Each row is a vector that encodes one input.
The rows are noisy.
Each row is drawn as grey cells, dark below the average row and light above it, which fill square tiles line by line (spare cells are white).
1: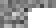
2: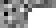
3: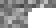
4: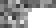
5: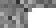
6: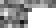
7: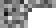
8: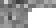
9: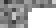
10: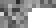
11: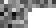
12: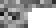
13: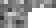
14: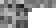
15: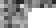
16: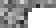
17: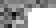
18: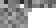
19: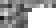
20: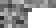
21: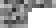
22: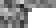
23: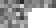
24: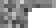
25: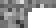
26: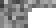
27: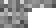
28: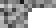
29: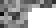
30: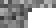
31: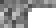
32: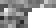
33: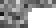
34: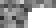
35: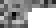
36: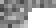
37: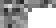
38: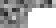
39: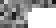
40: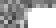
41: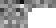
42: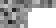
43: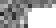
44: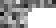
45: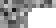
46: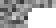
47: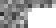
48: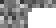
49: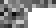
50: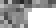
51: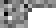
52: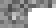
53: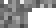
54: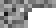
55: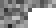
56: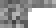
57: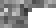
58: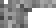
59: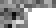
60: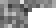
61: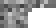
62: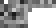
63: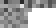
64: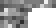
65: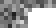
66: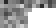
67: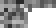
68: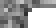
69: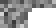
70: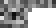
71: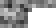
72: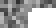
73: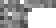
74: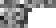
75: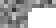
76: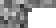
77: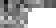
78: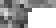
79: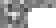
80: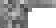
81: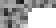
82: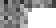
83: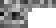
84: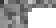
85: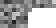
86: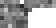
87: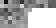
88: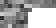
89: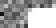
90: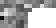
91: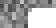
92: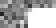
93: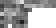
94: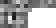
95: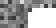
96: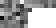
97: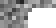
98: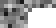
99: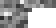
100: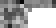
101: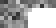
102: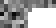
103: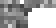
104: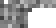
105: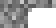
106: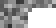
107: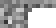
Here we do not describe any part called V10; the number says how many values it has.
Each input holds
one of 7 labels, a point on a 9-point line and a value of V10.
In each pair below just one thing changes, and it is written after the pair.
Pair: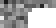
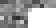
the place on the 9-point line
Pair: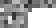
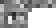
the label
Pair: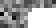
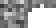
the place on the 9-point line
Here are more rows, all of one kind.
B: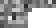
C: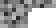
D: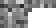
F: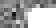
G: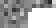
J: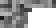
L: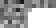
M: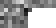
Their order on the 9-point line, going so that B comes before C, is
B, F, L, C, G, D, M, J.
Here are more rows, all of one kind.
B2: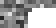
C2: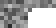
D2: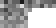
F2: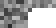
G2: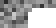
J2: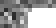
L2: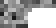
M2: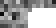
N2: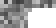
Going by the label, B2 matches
D2, F2 and J2.
